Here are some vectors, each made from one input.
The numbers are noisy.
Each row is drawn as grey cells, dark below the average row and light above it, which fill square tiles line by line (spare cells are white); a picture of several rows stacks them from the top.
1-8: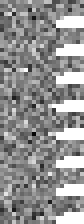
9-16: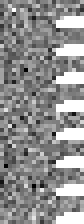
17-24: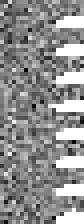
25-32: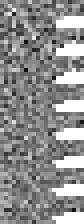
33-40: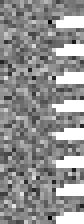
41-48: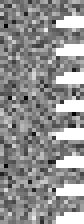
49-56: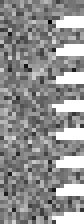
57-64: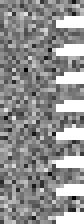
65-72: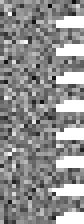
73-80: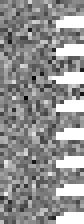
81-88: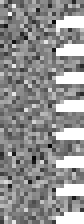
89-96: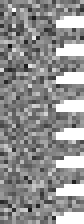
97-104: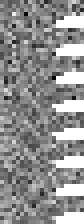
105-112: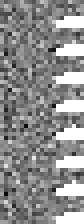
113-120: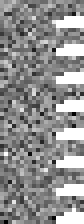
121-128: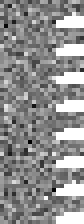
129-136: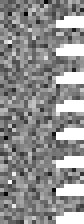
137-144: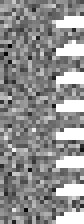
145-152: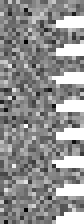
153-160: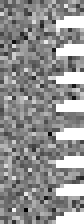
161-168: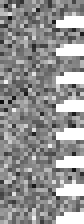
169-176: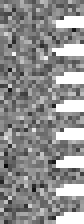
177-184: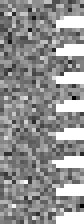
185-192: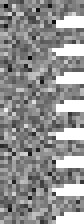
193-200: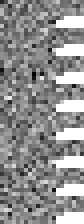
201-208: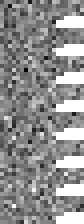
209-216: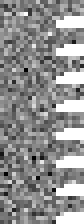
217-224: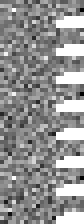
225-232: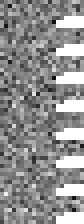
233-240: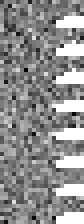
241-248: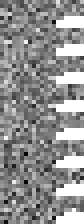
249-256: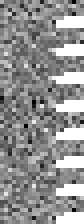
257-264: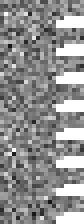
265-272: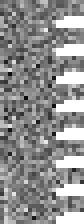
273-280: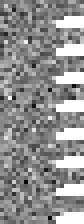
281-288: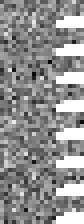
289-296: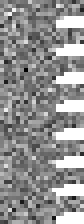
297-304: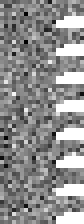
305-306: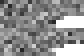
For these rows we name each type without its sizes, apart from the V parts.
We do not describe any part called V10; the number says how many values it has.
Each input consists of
a point on a line, together with either a point on a line and a true/false value, or a value of V10.
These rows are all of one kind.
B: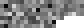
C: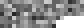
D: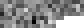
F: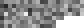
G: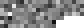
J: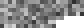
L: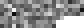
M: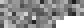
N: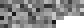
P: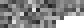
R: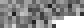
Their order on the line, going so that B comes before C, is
P, B, G, N, F, M, J, R, D, C, L.
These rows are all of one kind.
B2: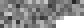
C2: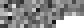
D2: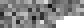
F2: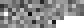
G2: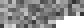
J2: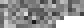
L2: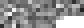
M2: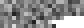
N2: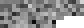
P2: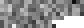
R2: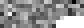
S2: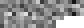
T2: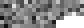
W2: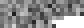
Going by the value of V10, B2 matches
C2, G2 and L2.
